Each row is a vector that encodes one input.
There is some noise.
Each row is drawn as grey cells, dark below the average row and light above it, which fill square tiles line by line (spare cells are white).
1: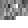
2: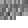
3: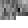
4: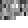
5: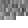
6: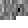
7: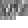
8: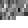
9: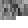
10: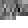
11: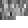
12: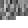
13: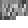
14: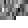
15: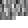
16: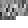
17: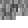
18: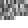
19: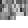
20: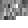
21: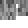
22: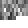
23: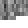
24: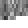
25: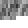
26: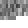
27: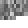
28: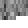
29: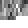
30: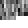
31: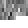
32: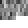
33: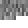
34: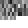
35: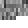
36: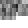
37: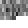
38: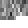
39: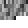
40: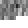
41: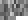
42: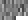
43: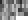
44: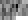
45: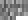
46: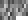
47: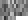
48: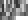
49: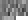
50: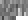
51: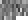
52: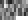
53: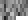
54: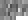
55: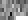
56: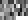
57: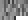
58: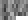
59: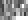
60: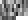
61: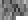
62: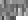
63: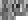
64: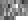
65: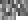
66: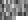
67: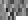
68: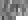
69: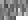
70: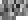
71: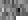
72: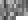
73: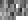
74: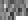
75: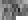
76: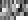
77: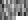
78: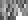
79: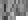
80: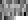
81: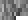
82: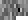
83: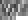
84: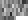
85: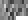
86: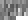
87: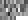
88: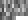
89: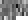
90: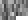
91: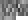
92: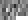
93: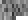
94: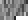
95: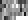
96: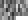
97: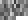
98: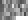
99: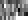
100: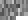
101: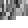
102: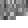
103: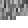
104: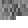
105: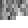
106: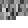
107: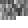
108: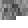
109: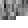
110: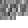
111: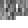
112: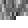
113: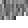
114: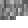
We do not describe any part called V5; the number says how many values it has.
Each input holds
a point on a 6-point line, together with either a point on a 4-point line, or a value of V5.
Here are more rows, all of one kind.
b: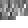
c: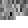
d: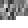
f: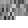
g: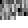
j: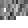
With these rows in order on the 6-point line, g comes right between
d and j.
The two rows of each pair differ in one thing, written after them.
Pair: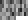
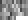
the place on the 6-point line
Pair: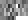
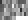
the value of V5
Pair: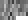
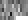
the place on the 6-point line
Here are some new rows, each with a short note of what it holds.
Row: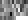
a point on a 6-point line and a value of V5
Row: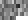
a point on a 4-point line and a point on a 6-point line
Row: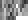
a point on a 6-point line and a value of V5
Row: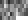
a point on a 6-point line and a value of V5
